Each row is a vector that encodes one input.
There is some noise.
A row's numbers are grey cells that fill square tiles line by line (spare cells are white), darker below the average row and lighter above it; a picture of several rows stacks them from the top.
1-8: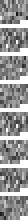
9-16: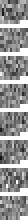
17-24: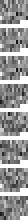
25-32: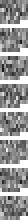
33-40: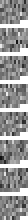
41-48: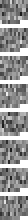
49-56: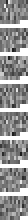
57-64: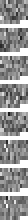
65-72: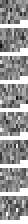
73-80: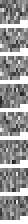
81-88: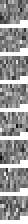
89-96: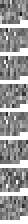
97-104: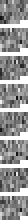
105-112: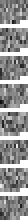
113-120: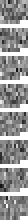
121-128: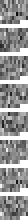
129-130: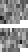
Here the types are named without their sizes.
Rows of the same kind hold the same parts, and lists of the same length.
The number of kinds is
2.
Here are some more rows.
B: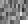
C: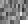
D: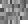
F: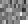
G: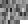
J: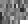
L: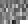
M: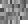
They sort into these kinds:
B, C, D, F, J, L, M
G

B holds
a point on a circle and a true/false value.
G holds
a point on a line.
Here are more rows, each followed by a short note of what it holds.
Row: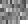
a point on a circle and a true/false value
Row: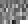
a point on a circle and a true/false value
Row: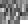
a point on a line
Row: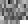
a point on a line
